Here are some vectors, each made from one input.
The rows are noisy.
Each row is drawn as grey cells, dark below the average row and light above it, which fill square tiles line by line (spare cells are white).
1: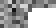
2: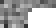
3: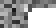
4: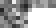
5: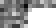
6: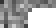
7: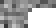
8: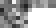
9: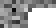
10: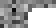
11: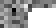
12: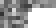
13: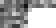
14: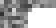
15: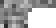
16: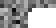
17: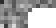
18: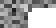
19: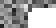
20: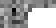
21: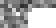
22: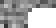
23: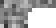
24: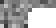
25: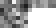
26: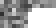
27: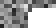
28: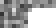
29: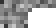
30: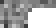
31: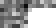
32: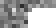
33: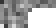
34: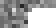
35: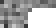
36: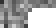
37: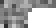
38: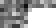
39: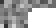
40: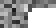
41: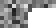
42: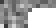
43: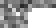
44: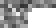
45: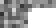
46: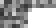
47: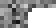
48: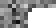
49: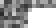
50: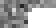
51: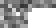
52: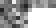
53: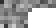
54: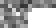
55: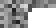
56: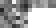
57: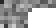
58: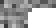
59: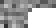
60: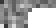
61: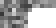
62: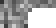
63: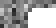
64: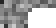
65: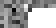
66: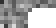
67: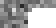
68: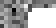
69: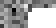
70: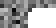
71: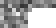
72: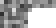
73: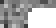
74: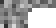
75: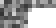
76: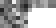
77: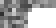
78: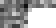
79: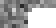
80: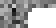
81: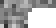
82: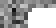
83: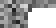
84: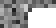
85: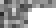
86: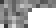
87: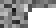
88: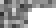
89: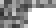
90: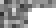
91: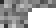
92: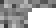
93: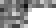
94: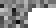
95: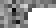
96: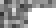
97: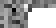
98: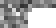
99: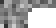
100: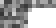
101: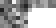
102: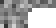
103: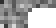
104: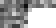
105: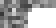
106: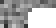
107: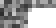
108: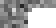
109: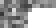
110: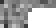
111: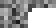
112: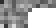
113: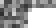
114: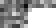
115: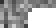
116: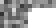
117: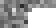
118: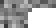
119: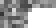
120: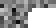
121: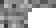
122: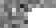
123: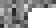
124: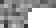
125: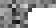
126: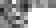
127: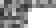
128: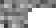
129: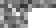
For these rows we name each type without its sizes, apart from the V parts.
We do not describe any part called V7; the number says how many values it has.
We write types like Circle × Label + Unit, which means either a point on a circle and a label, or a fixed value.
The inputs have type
Circle + Line × Line + V7.
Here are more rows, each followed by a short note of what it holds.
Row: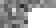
a value of V7
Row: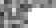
a value of V7
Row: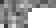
a point on a circle
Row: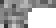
a point on a circle
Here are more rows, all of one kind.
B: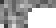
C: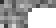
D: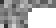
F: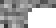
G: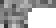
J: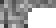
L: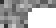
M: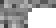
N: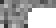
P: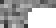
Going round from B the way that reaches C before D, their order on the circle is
B, C, L, D, G, M, F, P, N, J.
